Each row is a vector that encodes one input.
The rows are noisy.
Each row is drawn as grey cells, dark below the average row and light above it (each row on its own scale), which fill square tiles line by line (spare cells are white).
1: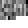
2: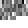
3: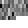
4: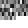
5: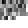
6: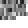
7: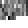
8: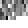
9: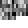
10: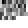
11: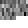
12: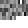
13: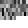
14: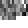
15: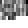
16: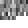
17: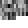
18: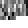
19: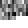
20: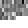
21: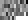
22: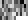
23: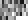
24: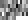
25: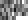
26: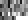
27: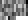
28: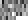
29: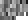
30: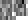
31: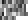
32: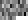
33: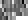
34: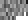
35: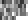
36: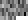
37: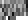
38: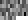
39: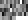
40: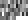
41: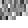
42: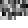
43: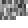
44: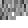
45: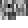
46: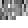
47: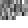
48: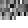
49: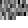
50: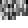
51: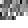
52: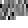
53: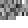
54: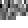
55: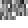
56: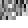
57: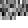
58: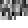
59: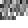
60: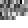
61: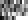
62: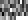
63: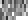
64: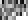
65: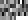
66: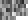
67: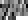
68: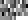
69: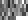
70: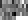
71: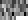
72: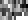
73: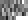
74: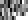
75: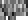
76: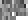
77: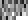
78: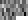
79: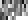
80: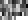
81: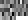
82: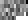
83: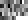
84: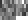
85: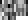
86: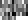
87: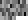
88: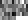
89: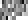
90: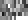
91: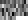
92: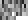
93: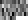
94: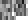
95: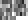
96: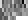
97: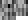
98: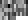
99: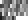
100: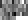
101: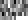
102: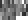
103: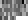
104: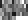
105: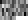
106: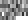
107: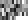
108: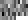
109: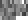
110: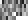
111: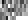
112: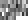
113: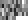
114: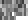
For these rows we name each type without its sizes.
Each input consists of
a true/false value, together with either a point on a circle, or a point on a line.
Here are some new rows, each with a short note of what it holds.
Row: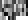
a point on a circle and a true/false value
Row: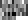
a point on a circle and a true/false value
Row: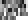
a point on a line and a true/false value
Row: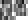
a point on a line and a true/false value
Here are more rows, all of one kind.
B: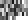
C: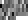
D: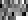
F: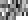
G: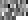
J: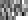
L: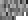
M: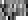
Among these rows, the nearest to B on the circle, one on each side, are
F and J.
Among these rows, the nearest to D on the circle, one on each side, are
C and J.
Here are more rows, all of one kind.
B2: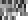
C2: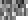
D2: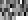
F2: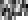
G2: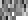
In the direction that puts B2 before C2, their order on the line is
B2, C2, D2, G2, F2.
